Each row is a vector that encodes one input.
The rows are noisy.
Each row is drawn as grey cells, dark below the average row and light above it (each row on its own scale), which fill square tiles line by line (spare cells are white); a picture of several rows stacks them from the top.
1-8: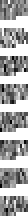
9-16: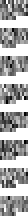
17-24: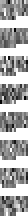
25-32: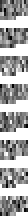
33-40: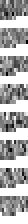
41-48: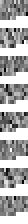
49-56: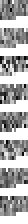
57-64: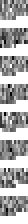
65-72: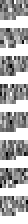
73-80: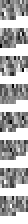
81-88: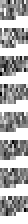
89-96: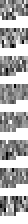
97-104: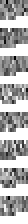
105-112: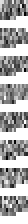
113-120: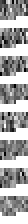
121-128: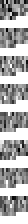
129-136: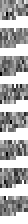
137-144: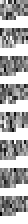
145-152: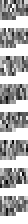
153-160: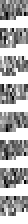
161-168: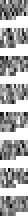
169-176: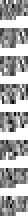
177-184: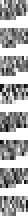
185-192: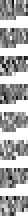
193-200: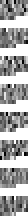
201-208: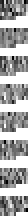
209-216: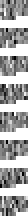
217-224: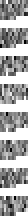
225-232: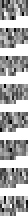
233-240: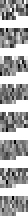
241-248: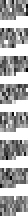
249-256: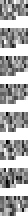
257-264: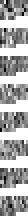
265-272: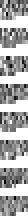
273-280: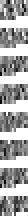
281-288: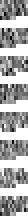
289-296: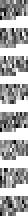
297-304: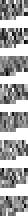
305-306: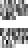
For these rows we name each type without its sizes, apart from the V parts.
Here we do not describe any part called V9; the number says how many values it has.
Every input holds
a list of items, each a true/false value and a value of V9.
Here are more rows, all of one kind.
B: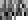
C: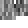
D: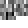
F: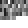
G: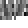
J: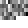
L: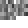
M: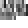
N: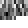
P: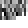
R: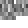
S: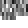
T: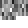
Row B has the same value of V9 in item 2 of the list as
C, J and L.
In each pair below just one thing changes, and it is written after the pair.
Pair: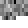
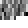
the true/false value in item 1 of the list
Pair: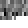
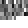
the true/false value in item 1 of the list
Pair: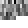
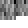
the true/false value in item 2 of the list
